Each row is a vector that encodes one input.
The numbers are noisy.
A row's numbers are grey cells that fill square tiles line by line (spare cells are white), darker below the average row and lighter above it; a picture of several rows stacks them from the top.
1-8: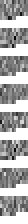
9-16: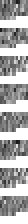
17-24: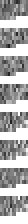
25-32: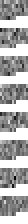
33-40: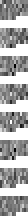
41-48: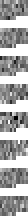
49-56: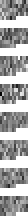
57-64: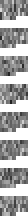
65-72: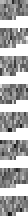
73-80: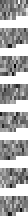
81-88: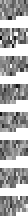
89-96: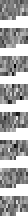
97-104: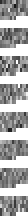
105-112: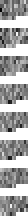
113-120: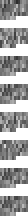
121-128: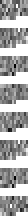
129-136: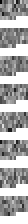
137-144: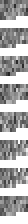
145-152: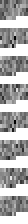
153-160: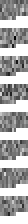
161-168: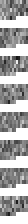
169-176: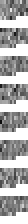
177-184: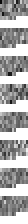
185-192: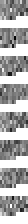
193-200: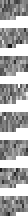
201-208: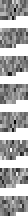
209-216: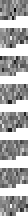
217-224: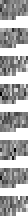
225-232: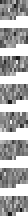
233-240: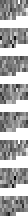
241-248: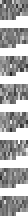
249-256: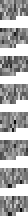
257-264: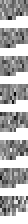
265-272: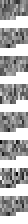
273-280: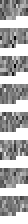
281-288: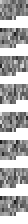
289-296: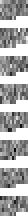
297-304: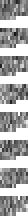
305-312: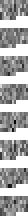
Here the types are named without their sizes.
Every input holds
a node of a tree.
